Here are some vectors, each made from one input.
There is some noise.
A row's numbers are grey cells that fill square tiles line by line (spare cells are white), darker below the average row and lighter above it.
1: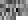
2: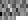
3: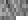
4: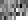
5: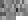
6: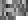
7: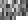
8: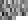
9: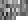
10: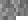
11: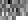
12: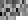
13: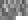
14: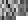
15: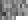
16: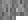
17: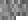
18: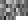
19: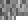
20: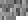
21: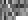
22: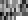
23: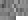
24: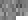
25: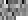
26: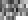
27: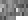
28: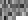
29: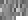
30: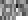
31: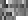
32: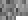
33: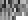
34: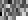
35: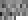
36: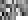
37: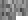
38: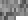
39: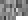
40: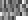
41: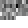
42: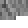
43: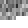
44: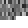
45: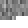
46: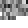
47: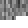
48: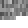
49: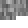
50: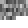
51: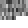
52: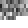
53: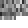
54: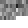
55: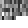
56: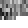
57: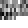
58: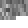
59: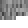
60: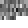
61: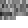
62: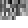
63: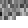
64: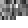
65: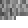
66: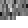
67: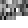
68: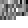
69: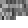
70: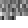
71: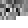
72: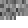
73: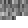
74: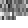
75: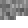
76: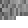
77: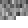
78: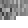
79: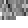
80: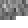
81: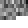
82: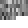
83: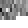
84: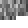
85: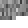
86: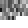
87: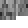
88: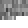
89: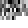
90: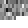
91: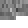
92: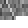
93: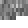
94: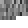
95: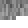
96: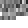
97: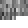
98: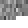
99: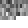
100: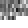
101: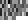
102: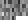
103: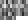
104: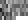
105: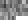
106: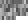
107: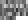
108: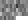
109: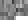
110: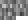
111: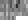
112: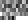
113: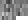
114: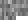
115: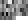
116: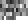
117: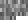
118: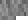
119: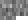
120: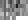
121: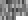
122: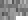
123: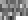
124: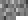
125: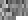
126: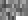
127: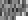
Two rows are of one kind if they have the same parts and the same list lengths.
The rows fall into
3 kinds.
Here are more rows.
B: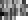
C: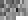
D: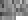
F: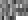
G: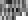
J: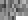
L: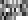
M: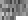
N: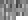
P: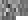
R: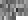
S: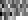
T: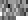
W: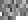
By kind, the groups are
B, M, N, W
C, D, F, J, R, S
G, L, P, T

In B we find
one of 5 labels and a true/false value.
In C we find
a point on a 6-point line.
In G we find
a point on a 4-point line and a true/false value.
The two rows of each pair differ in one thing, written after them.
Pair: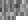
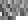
the label
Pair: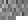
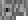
the true/false value
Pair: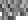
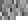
the label
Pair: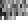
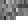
the true/false value
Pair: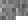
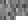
the label
